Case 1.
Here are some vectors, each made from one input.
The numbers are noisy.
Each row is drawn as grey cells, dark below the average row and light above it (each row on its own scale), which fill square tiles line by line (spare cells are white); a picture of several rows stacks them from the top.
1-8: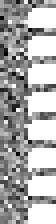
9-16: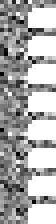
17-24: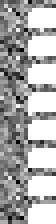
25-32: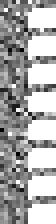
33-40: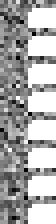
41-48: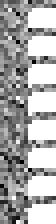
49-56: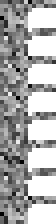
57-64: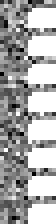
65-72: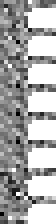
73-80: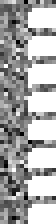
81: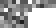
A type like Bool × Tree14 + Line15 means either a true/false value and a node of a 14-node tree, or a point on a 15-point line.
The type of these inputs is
Bool × Bool × Bool + Tree8.
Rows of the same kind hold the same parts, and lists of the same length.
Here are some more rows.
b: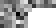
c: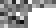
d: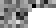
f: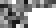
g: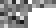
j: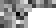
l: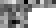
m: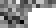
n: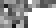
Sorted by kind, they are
b, d, j
c, f, g, l, m, n

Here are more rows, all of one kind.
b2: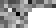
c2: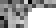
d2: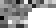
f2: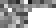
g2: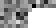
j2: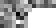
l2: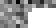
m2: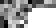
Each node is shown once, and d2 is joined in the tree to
c2.
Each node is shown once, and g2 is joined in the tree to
j2.
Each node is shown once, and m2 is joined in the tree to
c2.
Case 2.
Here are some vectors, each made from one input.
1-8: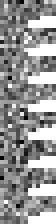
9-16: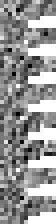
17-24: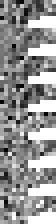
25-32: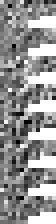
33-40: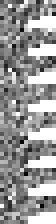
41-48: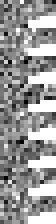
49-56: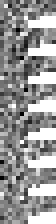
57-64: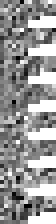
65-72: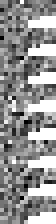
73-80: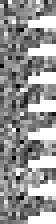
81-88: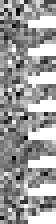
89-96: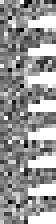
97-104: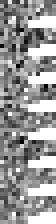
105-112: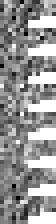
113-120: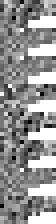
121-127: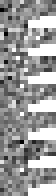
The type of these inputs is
(Circle17 + Unit) × Label12.
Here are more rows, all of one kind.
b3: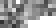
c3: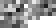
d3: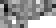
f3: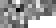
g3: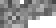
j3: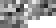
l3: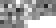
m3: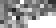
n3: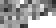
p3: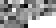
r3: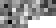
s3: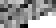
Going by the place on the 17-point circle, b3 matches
c3, j3 and l3.
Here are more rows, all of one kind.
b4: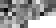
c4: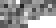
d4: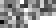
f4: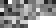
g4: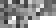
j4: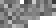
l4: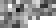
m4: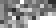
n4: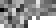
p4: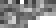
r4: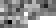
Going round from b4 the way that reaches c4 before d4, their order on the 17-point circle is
b4, n4, l4, c4, r4, f4, g4, p4, m4, d4, j4.
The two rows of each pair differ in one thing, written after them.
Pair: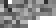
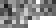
the label
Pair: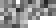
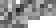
the label
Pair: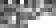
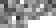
the label
